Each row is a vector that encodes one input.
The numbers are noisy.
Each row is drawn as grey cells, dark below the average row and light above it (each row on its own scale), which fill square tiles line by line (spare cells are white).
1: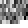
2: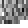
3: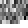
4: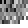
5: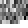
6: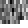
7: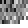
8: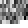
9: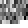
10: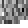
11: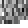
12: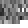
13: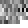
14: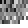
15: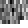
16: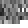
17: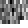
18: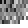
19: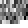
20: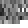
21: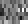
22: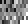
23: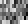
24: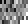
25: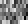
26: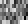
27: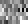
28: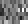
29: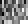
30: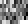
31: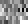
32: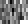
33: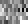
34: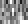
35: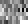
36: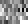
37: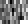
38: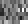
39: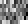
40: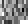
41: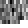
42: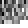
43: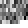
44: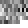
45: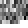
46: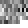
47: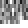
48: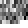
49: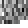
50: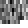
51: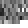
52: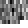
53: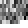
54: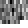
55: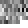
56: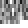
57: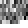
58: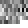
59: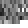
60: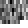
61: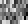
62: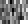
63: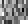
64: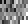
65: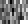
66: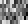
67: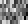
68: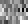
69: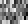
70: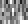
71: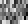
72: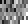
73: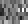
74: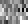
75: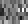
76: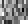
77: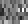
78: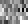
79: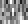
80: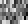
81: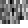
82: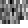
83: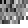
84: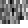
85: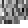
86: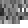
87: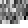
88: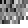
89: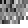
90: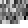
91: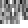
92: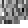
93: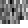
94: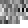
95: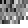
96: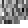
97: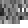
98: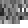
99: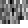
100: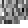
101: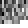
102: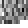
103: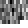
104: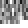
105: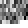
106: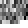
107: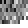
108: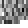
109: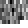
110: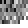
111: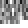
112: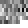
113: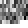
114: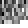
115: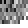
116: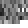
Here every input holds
three true/false values.
